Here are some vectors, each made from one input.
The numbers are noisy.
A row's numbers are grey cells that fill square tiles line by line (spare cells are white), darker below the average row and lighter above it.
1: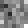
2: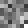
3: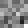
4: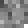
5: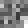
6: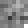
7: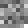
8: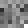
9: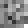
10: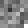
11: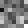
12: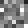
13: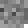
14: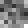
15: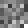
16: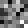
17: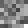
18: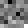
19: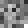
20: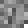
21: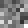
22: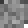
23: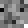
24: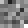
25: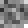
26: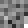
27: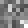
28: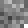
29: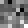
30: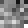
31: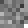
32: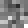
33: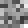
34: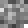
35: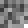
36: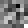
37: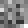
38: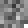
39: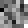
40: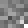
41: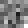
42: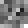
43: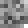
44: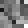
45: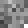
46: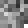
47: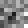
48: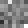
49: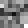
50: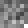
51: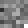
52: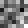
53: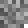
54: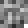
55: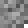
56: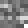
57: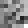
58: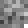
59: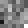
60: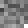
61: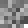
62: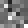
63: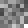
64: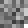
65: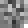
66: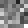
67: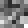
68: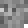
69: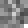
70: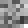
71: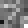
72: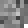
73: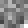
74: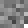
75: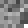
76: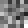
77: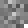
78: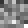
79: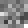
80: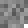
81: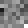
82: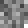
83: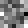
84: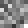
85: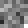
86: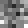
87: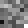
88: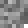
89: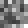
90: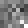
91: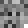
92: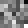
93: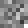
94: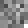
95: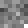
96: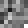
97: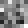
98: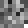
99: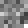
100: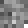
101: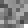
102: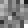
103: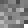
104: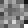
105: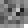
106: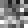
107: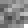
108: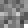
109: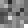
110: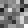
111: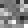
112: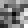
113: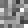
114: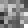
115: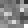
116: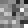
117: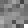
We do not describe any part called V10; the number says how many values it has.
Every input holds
a value of V10, together with either a point on a 9-point line, or three true/false values.
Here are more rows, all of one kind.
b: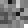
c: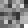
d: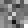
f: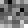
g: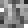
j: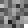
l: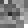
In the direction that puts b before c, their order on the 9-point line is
f, b, g, d, j, c, l.
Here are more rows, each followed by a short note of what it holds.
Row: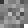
three true/false values and a value of V10
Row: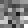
a point on a 9-point line and a value of V10
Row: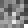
three true/false values and a value of V10
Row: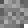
three true/false values and a value of V10
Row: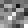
a point on a 9-point line and a value of V10
